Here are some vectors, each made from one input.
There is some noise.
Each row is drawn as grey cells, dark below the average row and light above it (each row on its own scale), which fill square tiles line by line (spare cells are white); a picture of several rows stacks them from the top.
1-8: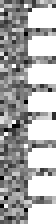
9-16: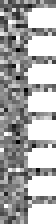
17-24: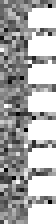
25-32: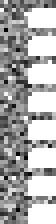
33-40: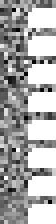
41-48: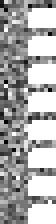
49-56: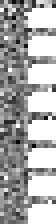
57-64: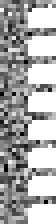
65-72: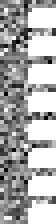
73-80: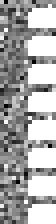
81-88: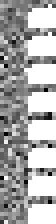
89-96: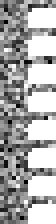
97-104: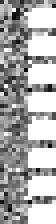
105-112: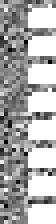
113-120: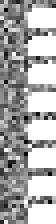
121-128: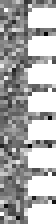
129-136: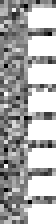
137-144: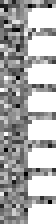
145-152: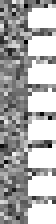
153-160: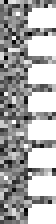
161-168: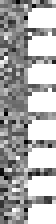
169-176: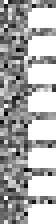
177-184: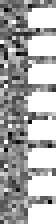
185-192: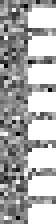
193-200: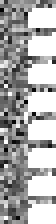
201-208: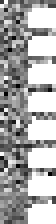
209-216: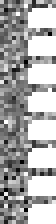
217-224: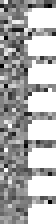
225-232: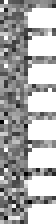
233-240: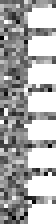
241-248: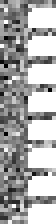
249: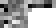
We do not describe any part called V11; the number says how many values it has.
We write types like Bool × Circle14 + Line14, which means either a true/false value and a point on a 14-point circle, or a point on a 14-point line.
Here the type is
Bool × (Line8 + V11) + Label10.
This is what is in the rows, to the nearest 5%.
About 30% of them hold one of 10 labels. The rest hold a true/false value, together with either a point on an 8-point line, or a value of V11.
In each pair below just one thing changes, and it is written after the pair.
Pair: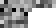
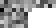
the place on the 8-point line
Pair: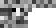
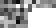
the true/false value
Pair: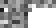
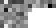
the true/false value
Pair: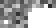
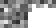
the place on the 8-point line
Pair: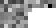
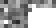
the place on the 8-point line
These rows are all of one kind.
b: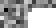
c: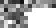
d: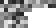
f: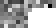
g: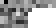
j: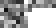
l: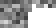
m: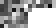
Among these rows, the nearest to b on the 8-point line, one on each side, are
d and f.
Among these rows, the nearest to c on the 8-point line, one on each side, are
f and g.
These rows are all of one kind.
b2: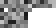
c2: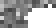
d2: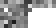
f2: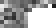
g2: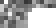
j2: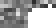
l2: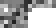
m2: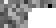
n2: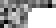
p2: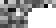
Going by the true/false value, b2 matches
d2 and l2.
